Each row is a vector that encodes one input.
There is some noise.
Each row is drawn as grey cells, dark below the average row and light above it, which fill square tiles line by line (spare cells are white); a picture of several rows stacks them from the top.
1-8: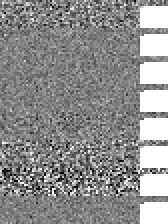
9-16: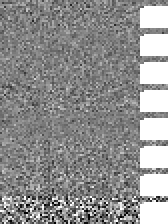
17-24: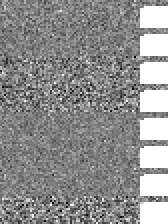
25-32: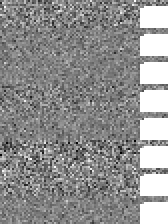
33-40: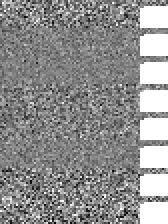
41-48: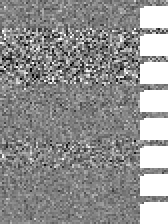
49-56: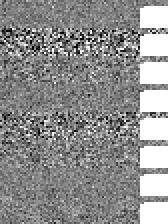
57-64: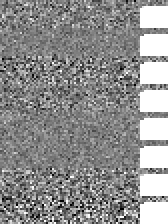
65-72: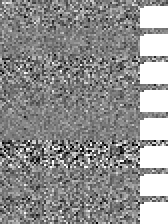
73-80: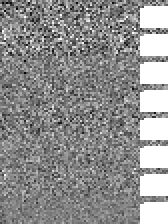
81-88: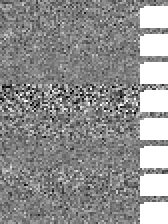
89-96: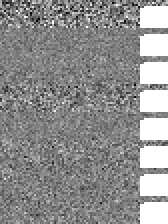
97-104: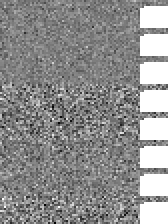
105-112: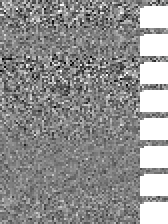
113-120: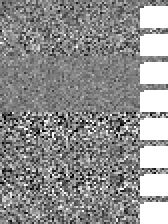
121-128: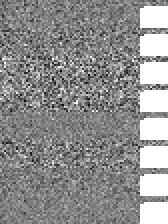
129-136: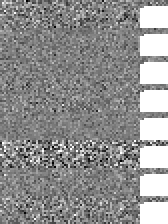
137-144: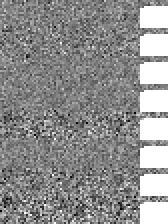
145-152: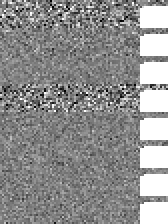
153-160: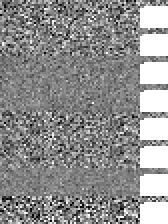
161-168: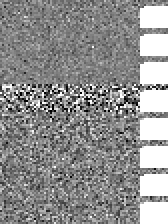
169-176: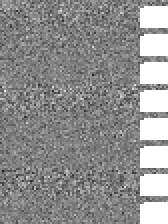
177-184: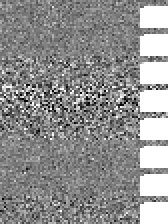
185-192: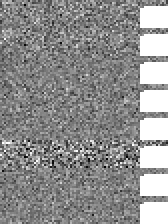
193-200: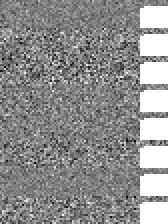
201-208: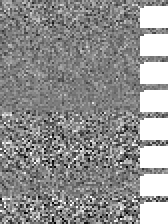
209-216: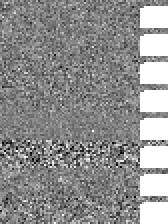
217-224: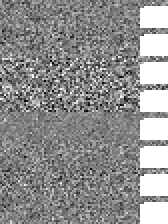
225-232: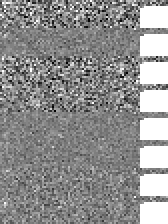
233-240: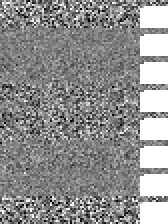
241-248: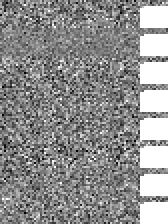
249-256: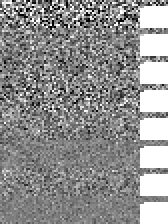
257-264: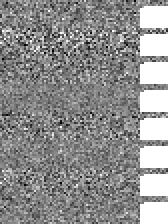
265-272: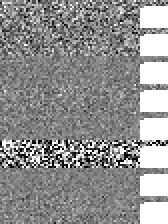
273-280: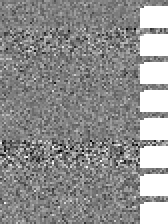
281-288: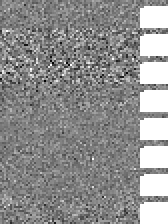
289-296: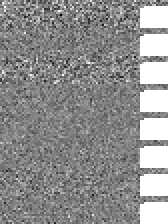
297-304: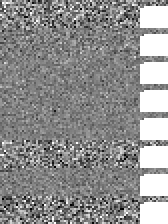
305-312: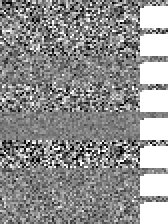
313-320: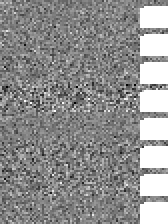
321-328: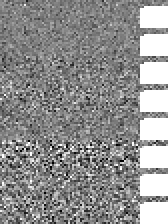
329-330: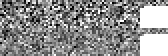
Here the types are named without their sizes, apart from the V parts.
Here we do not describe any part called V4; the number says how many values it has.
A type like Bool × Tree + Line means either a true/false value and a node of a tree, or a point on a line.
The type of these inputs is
Bool × Tree + Circle × List(V4) + Unit.
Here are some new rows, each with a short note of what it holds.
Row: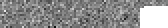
a point on a circle, together with the empty list
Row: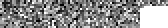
a fixed value
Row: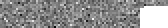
a point on a circle, together with the empty list
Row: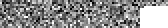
a point on a circle, together with the empty list
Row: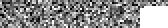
a point on a circle, together with the empty list
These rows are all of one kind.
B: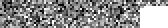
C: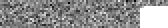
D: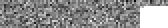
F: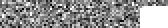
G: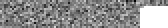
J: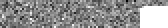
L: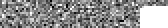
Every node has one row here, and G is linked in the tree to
C and J.
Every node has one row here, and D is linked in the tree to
F.
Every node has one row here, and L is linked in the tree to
B and J.
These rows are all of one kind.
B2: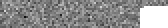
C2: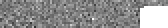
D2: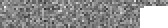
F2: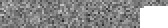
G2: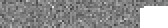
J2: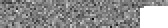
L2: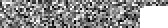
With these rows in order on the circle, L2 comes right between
D2 and G2.
